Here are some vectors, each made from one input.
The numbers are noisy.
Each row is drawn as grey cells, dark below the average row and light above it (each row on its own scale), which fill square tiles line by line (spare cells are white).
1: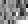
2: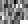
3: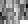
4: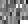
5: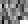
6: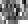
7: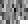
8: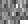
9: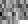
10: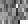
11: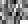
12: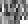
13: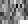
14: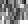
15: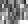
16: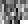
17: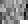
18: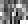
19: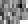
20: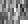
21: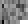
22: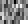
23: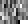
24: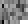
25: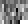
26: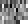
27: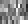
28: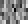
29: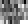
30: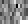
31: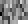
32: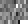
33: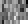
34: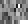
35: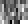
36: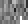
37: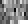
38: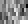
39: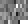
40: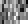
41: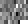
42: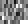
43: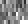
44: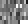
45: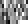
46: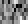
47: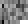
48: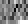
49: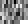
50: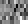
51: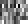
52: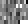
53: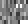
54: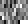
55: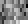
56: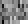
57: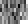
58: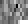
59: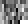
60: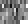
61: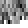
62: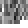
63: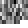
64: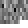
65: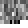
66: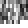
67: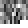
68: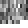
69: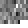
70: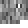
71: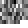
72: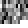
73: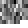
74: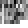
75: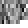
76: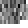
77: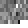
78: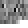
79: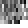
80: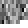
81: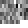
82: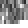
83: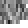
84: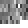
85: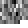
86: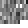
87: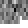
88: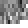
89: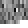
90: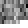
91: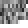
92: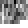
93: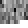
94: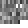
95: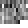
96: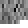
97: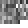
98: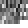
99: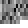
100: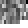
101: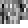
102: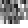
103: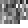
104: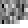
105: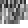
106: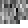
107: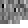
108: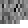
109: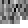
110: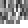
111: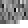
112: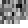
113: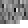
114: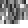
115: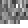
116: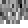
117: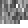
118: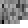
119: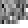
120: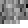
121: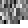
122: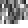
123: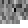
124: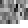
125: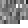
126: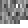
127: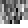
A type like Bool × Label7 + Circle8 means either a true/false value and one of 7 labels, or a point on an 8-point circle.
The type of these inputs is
(Bool × Bool × Bool + Unit) × Label7 × Line6.
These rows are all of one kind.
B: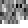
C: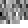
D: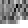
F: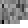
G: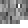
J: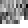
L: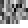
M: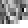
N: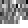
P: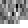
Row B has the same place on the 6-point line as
L and P.
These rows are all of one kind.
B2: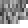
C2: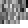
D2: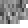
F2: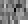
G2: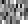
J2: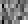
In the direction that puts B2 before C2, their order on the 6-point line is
B2, D2, F2, G2, C2, J2.
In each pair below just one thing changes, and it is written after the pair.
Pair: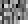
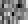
the place on the 6-point line
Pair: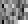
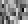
one of the three true/false values
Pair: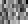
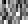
the label
